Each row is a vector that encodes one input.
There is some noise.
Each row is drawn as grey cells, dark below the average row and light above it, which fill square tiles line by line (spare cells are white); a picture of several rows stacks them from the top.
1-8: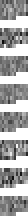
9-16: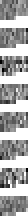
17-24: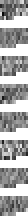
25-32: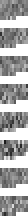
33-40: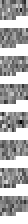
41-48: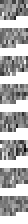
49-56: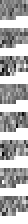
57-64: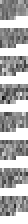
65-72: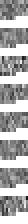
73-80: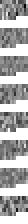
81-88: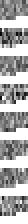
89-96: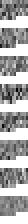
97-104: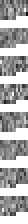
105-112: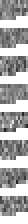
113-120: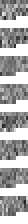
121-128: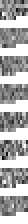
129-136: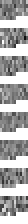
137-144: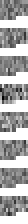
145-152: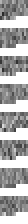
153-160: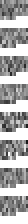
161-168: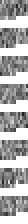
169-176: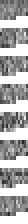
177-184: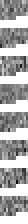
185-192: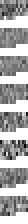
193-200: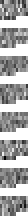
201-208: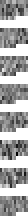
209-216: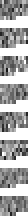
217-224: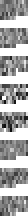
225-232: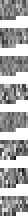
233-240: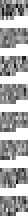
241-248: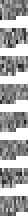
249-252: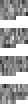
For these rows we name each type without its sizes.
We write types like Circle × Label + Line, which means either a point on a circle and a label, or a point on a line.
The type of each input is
List(Circle + Line).
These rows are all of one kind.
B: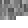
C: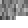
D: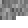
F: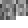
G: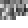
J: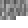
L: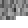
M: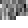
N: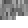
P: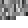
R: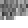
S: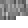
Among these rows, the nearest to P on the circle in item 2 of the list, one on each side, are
F and R.
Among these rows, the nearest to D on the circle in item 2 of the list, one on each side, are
C and L.
